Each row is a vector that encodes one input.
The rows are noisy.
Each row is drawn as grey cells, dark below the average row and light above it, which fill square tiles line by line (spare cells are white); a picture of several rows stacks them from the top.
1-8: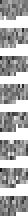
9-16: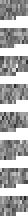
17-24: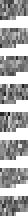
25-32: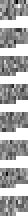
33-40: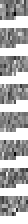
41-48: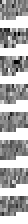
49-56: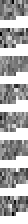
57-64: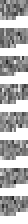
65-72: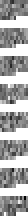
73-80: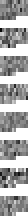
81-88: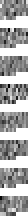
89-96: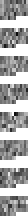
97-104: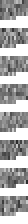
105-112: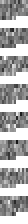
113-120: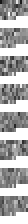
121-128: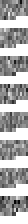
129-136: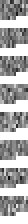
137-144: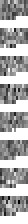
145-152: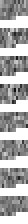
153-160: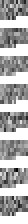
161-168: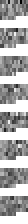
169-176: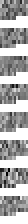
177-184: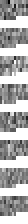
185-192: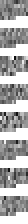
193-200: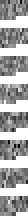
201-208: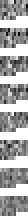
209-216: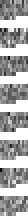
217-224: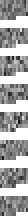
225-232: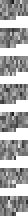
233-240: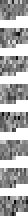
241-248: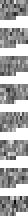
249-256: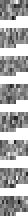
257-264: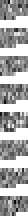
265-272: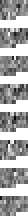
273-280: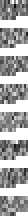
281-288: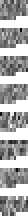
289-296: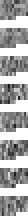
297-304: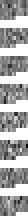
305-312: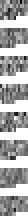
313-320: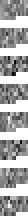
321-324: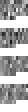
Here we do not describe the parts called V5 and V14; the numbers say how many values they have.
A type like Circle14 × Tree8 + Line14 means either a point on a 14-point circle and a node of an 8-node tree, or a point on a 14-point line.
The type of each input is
(Label9 × V14 + Line7) × V5.
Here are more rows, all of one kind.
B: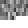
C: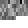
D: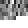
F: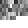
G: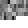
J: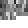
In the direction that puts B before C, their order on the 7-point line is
F, J, B, C, G, D.
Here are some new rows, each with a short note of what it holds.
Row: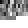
a point on a 7-point line and a value of V5
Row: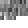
one of 9 labels, a value of V5 and a value of V14
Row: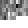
a point on a 7-point line and a value of V5
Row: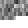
one of 9 labels, a value of V5 and a value of V14
